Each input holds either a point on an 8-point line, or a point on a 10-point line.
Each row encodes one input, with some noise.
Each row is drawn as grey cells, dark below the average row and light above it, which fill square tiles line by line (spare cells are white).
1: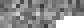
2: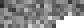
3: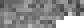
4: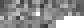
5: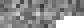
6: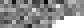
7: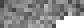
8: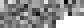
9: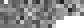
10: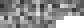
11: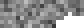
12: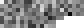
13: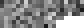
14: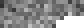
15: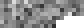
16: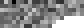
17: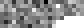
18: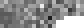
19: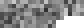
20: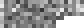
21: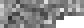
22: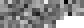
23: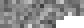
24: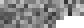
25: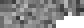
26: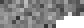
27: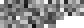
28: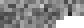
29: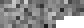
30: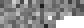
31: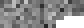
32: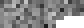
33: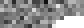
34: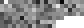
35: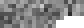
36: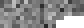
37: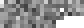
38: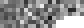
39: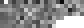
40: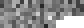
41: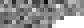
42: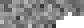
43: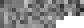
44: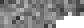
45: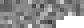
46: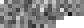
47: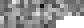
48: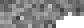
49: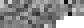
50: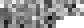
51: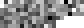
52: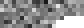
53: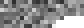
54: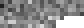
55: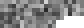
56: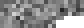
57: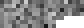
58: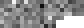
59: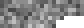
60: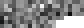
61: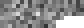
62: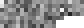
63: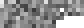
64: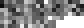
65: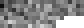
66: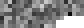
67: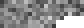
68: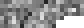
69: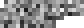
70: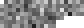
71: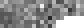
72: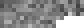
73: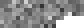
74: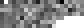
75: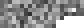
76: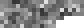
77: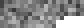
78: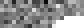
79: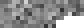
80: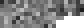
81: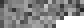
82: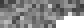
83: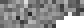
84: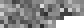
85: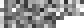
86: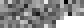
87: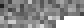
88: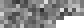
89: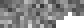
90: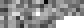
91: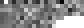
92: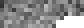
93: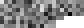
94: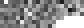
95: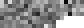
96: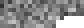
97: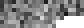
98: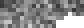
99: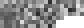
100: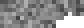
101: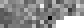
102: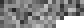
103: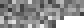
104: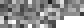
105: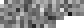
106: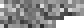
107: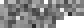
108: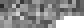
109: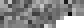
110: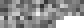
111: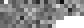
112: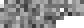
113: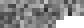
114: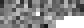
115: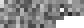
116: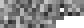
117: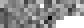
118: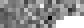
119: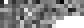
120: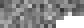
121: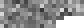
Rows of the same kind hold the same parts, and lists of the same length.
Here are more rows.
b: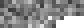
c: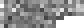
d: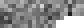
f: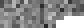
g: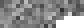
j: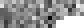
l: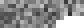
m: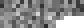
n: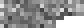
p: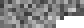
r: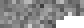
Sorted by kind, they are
b, f, g, m, p, r
c, d, j, l, n

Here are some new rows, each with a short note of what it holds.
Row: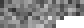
a point on a 10-point line
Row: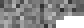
a point on a 10-point line
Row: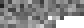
a point on a 10-point line
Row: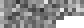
a point on an 8-point line
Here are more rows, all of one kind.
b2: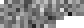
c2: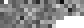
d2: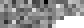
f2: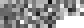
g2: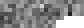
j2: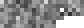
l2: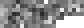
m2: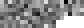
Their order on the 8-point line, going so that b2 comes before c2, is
l2, j2, b2, m2, g2, f2, c2, d2.
